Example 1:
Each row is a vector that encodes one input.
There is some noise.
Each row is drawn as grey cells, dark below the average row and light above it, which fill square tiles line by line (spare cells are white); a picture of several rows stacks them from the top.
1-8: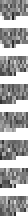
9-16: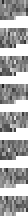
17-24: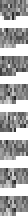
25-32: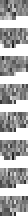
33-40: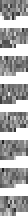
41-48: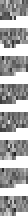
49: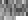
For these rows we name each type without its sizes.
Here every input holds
a point on a line.
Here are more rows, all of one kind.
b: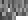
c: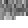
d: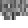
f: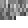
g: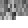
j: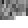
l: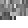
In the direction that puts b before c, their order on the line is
l, f, b, j, c, g, d.
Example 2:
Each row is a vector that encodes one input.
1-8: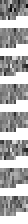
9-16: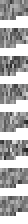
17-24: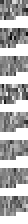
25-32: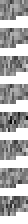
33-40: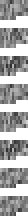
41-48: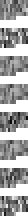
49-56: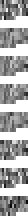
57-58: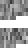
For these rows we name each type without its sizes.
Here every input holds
a point on a line.
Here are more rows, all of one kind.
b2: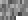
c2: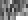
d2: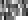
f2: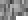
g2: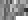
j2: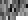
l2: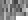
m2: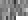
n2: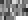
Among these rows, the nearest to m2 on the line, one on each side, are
b2 and l2.
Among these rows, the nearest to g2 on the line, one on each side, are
f2 and n2.
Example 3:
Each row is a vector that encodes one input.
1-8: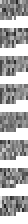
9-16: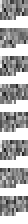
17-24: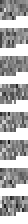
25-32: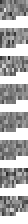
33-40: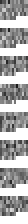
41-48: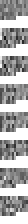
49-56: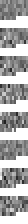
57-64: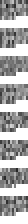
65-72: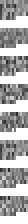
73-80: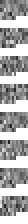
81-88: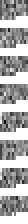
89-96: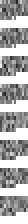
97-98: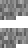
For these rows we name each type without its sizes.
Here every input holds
a node of a tree.
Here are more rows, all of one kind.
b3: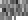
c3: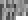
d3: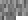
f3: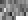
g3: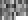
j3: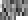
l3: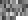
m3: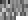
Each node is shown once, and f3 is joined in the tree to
d3 and m3.
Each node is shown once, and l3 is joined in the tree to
m3.
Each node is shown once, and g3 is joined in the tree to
c3.
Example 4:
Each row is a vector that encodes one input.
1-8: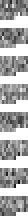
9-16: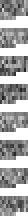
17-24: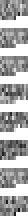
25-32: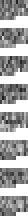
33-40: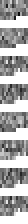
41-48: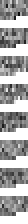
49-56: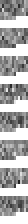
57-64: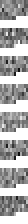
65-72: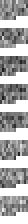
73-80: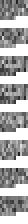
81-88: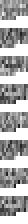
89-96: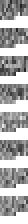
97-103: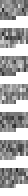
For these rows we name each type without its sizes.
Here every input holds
four true/false values.
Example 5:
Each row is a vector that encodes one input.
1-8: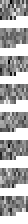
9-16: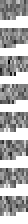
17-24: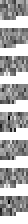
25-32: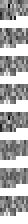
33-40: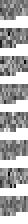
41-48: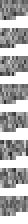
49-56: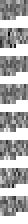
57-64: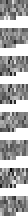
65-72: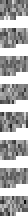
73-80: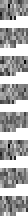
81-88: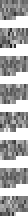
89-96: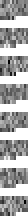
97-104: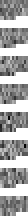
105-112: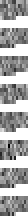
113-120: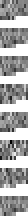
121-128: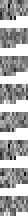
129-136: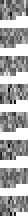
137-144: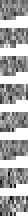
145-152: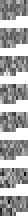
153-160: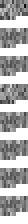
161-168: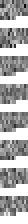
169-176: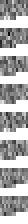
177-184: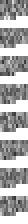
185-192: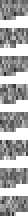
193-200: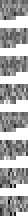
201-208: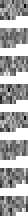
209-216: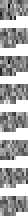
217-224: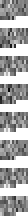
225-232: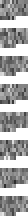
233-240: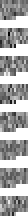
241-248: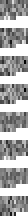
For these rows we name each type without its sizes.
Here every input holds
a point on a line.
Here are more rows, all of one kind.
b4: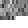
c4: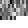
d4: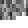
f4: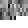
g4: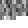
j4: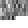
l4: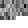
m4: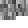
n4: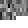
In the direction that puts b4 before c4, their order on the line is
l4, b4, j4, m4, g4, d4, n4, f4, c4.
